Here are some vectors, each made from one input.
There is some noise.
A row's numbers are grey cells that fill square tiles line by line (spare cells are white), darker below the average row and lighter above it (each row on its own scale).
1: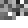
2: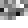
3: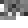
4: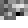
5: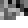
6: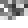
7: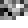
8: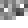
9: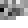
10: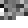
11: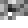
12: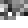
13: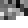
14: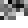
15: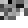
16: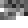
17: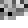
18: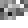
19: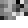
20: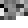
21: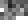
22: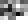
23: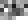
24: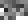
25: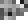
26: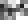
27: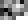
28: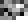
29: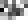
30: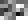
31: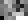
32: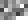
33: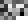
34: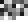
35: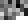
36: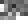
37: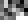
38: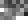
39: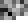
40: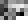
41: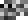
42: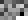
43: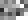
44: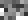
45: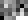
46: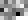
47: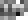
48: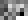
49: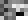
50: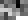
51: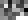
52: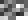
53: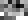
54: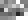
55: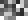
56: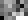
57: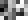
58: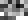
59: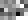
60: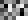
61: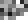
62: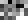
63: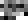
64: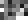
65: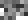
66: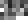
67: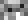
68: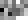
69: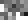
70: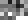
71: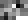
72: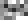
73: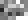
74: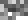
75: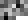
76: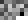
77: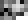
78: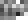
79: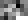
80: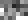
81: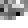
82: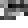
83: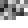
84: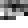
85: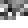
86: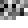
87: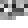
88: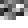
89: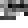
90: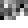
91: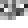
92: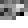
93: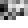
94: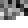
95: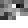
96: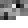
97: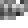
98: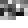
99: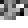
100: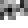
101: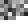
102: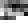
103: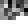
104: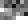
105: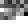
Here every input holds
either one of 9 labels, or a point on a 5-point line and a true/false value.
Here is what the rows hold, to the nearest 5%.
About 55% of them hold one of 9 labels. The rest hold a point on a 5-point line and a true/false value.
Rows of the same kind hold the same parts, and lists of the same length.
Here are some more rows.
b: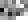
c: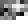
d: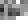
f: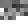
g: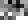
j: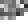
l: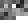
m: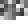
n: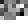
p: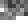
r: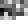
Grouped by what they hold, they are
b, c, d, j, m, n, r
f, g, l, p

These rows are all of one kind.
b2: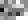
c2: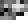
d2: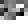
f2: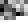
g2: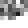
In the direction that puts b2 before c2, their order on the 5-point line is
f2, g2, b2, d2, c2.
